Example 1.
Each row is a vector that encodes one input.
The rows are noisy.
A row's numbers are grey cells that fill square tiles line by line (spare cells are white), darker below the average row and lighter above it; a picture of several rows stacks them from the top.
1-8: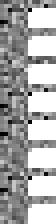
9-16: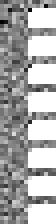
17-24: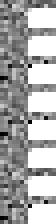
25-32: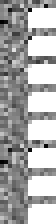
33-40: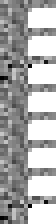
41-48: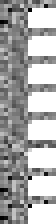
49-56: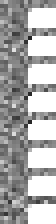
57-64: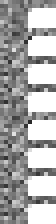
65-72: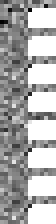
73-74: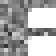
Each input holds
a point on a 4-point line.
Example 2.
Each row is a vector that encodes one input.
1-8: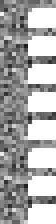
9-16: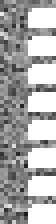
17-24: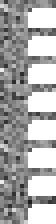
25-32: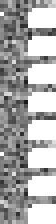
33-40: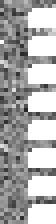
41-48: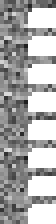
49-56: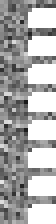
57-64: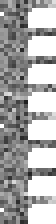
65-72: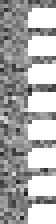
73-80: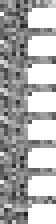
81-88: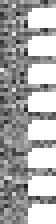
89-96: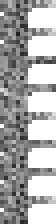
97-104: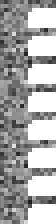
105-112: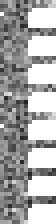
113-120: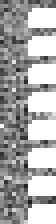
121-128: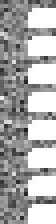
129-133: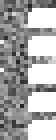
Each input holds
a node of a 9-node tree.
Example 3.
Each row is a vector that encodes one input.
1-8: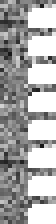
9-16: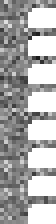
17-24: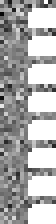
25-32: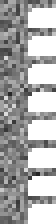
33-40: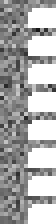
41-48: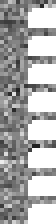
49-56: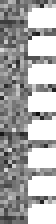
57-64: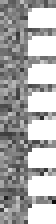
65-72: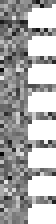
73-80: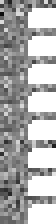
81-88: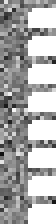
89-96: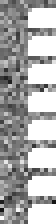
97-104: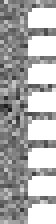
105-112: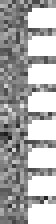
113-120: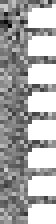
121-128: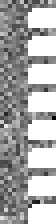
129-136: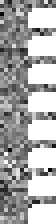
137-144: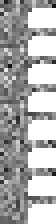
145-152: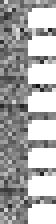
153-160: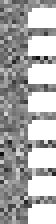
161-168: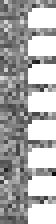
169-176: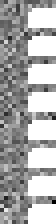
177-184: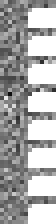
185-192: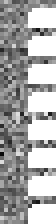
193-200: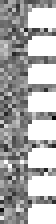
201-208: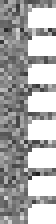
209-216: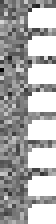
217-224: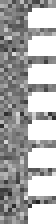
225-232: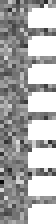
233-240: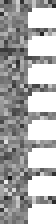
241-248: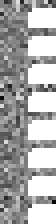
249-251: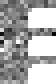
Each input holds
a point on an 11-point line.
